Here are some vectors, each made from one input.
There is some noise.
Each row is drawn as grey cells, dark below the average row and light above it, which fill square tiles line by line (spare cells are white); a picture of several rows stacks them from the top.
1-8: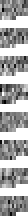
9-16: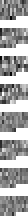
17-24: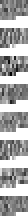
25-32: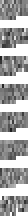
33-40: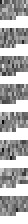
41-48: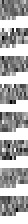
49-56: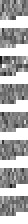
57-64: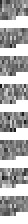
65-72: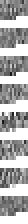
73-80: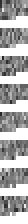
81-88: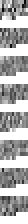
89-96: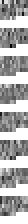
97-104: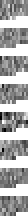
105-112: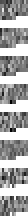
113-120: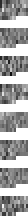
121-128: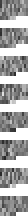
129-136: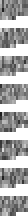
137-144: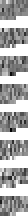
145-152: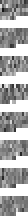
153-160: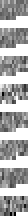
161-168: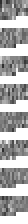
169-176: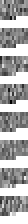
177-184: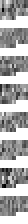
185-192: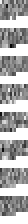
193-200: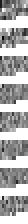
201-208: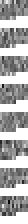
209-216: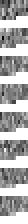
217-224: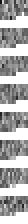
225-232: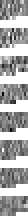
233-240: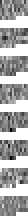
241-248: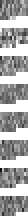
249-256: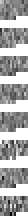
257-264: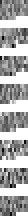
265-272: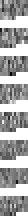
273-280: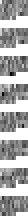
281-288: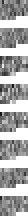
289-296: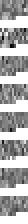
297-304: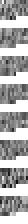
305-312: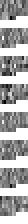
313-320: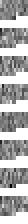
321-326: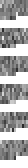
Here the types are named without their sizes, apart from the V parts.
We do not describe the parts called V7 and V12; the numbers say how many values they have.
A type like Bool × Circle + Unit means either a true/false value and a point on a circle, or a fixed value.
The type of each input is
(Bool × Bool × Bool × Bool + V7) × V12 + List(Line).
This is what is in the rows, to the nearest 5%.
About 70% of them hold a value of V12, together with either four true/false values, or a value of V7. The rest are lists of points on a line.
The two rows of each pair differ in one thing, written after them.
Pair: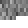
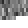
one of the four true/false values
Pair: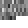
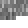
the value of V12
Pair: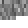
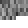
the value of V12
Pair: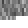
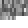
one of the four true/false values
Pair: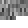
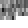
the value of V12
